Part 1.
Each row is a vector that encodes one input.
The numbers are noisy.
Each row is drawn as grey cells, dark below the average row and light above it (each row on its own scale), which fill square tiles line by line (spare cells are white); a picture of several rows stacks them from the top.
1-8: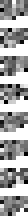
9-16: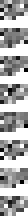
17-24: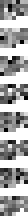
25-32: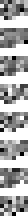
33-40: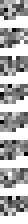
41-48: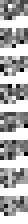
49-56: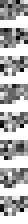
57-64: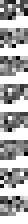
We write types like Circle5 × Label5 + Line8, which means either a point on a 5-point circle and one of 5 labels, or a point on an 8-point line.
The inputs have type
Line5 × Line5.
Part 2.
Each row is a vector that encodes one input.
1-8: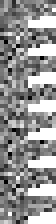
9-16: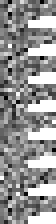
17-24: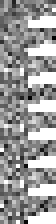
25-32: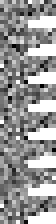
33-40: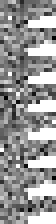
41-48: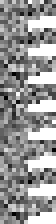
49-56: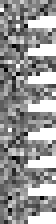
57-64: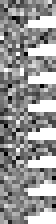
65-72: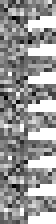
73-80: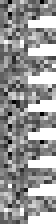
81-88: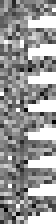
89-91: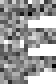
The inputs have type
Label9.
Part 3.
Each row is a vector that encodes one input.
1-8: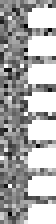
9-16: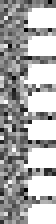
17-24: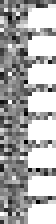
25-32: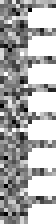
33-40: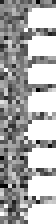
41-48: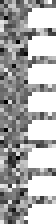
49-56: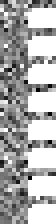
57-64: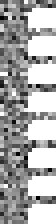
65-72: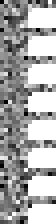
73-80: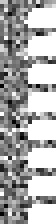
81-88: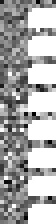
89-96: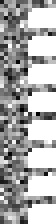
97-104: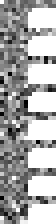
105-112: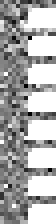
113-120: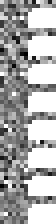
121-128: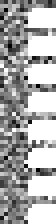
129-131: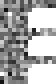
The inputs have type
Label10.
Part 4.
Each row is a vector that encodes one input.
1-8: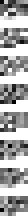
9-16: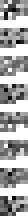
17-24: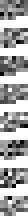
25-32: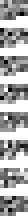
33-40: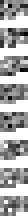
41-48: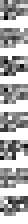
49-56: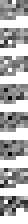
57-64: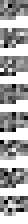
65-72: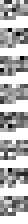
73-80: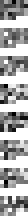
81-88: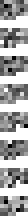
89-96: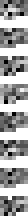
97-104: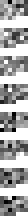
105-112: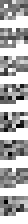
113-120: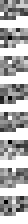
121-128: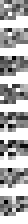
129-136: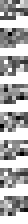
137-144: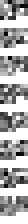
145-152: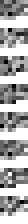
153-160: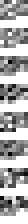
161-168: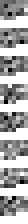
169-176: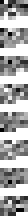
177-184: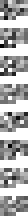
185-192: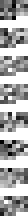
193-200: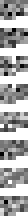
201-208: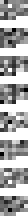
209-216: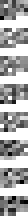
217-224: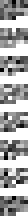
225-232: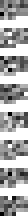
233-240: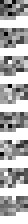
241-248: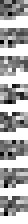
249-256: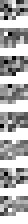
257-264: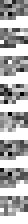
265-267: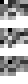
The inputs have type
Label8.
